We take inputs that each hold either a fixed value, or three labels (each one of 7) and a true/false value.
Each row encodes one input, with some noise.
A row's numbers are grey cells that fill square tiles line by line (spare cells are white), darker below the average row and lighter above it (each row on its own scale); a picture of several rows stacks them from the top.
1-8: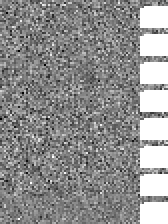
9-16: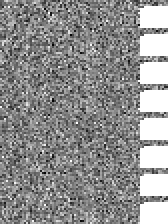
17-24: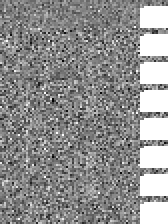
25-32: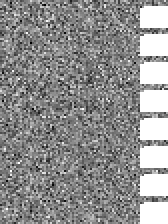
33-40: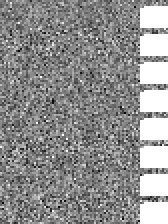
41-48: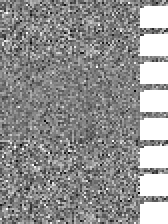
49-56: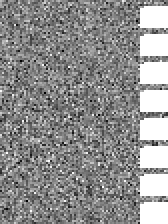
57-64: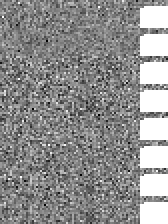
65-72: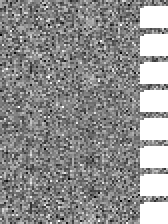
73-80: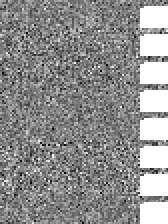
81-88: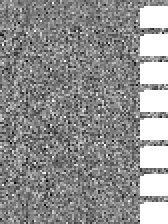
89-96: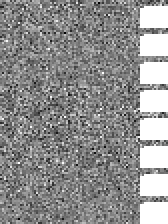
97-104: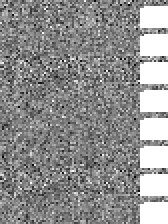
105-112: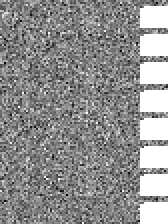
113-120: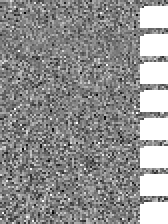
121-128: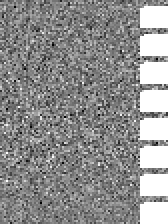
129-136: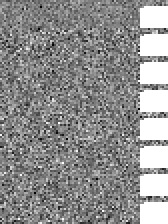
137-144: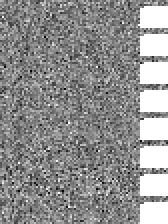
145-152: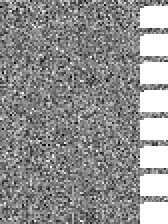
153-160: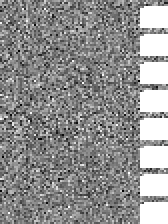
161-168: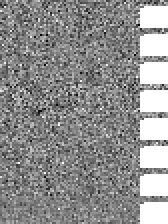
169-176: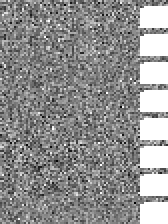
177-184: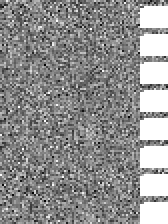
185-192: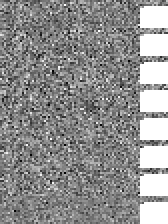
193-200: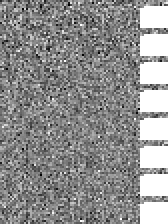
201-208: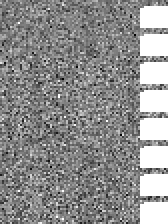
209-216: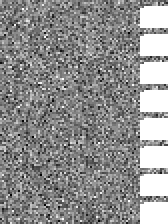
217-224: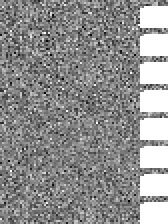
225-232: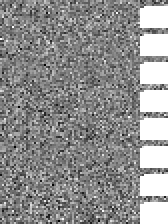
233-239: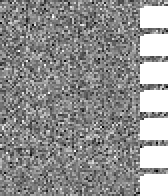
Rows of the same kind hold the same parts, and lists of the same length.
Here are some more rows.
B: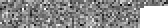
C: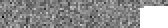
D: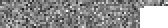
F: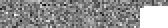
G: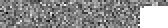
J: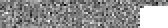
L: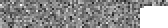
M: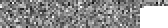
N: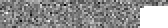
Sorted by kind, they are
B, C, D, F, G, J, N
L, M

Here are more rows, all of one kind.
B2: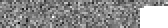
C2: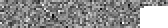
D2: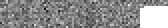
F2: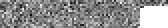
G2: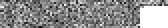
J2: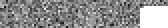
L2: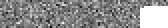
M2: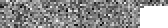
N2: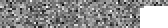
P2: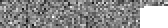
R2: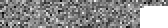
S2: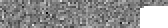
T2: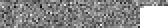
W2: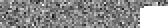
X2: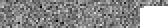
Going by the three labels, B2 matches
J2, R2, T2 and X2.
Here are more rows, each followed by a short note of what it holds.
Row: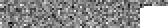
a fixed value
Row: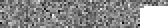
three labels (each one of 7) and a true/false value
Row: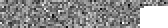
three labels (each one of 7) and a true/false value
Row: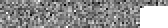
a fixed value
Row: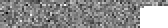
three labels (each one of 7) and a true/false value
